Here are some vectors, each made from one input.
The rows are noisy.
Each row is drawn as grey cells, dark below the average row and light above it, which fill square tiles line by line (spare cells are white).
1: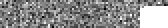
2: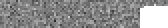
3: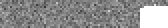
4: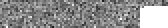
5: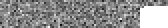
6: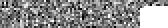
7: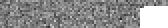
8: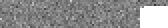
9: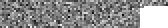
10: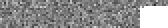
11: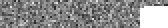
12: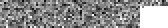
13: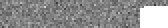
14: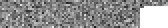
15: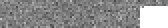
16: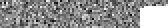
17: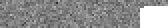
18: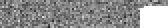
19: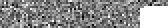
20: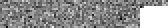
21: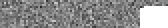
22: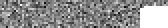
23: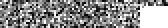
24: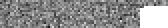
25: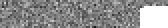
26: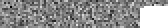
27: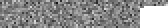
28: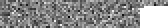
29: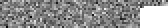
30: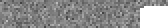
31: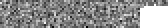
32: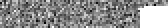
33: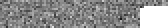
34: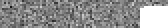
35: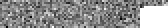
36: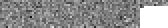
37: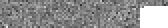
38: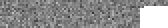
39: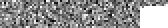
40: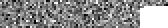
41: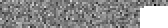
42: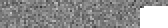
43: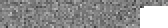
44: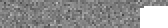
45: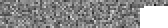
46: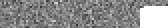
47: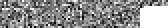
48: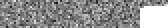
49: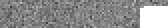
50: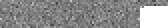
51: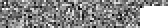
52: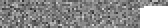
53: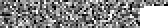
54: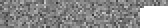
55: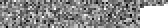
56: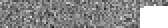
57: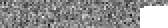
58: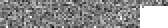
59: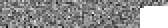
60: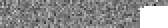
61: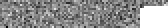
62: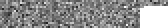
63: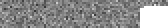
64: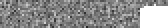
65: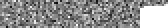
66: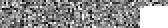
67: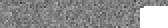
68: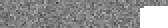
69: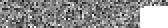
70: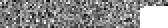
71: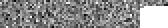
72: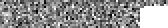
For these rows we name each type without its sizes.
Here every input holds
a point on a line and a true/false value.
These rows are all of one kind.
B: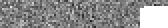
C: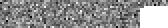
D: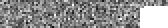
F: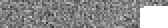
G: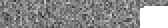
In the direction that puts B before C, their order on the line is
B, C, D, G, F.
